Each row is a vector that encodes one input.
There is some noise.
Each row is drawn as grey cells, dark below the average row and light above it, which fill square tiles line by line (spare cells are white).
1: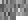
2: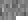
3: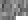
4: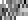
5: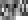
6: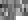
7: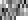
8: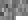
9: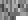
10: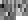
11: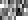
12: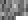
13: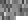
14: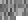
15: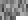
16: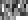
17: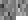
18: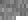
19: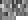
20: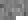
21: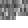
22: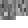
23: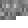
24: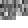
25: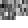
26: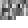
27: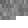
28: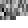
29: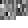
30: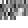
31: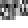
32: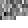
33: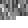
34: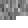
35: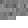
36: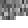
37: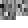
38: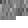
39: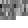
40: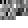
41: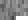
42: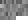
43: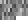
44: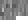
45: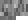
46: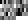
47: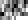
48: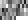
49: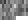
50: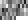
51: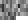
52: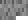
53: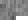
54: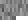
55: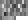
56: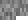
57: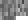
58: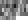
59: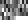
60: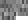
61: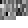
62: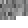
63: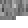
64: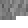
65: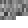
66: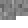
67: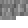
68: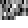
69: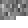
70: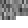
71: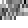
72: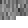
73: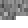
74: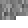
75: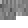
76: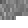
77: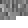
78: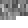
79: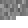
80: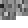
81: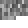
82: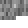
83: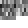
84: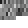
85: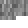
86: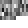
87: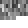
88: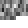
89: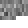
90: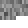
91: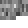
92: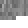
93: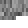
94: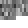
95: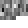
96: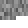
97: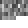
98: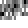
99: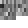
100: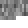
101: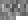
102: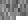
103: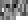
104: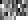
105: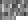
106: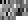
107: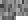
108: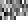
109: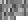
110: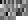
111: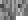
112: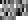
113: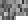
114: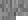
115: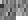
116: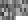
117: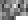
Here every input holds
either a fixed value, or one of 7 labels and two labels (each one of 8).
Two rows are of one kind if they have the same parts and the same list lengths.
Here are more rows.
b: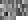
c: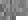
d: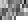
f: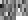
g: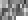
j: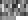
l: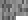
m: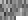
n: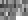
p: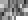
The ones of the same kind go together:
b, c, f, j, l, m, n
d, g, p

